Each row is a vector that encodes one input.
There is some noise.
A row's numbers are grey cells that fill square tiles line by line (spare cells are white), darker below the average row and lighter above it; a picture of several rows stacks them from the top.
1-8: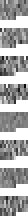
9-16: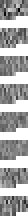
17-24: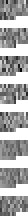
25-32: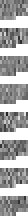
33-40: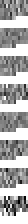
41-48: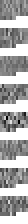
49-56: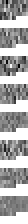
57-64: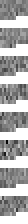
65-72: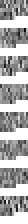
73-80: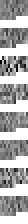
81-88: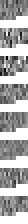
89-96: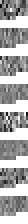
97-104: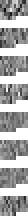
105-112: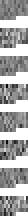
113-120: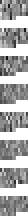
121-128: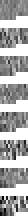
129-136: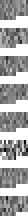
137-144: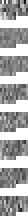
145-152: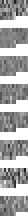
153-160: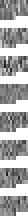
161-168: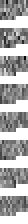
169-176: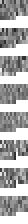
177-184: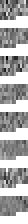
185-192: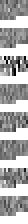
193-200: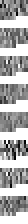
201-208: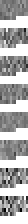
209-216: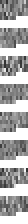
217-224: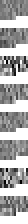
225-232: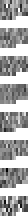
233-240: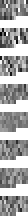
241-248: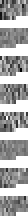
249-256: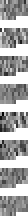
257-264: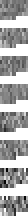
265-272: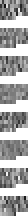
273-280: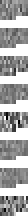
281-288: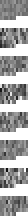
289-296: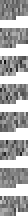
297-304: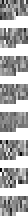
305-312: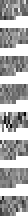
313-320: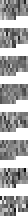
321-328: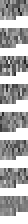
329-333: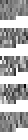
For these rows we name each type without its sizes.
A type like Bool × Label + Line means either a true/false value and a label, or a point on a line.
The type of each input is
Bool × Label × Label × Label + Unit.
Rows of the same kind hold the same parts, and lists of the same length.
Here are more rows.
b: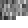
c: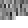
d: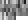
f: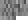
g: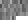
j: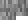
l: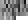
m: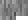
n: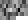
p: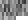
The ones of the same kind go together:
b, c, d, f, g, j, l, m, p
n

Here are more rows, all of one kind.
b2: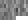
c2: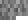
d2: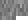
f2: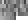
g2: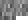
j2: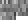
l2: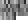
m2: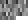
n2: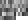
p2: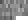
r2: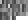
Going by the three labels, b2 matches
c2, j2, l2 and n2.
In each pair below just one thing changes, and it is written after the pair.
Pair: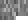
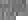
one of the three labels
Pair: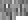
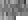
one of the three labels
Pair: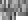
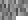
one of the three labels
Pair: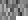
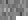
the true/false value
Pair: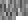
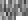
the true/false value
